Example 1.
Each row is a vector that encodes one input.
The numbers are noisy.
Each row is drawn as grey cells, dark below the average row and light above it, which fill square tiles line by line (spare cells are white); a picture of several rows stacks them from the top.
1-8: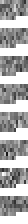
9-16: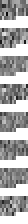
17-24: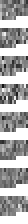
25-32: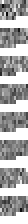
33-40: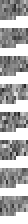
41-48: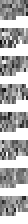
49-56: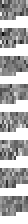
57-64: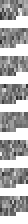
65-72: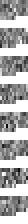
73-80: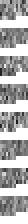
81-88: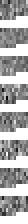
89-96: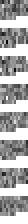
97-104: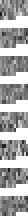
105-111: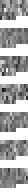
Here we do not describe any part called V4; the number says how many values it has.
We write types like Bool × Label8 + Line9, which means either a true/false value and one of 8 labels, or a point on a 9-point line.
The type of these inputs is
List2(Line5) × V4.
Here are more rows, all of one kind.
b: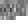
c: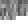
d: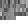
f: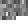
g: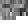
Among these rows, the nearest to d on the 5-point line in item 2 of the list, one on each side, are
c and f.
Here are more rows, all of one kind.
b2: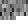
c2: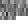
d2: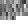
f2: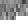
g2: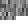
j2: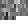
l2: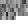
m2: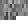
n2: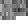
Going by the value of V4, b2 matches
d2, f2 and l2.
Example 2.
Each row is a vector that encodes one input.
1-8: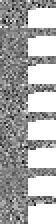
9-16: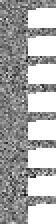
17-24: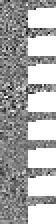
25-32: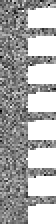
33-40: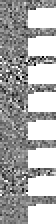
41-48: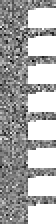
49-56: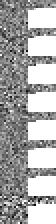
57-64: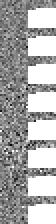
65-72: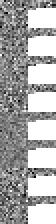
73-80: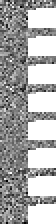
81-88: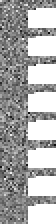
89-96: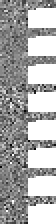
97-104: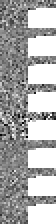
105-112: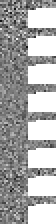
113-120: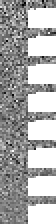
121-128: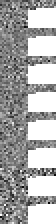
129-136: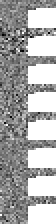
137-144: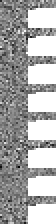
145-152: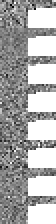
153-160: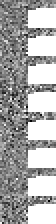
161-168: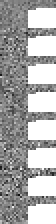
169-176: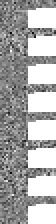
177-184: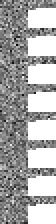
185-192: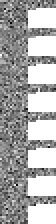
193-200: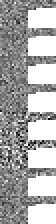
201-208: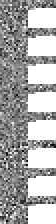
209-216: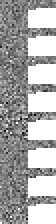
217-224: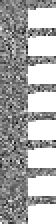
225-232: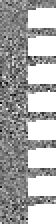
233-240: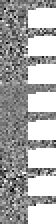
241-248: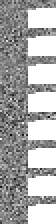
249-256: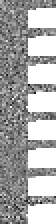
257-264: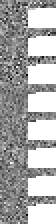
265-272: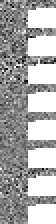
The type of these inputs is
Line10 + List2(Circle6).
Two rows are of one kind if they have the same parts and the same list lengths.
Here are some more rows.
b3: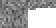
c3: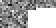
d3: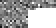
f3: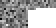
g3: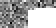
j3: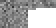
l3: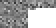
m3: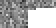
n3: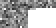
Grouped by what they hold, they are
b3, c3, g3
d3, f3, l3, m3
j3
n3

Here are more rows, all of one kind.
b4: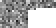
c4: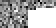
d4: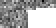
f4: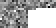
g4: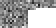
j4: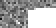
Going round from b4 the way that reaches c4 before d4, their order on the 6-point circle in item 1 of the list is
b4, g4, c4, f4, d4, j4.
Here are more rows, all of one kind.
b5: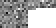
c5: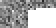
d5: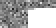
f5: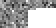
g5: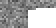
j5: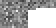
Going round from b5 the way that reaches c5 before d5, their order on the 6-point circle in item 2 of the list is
b5, j5, c5, g5, f5, d5.
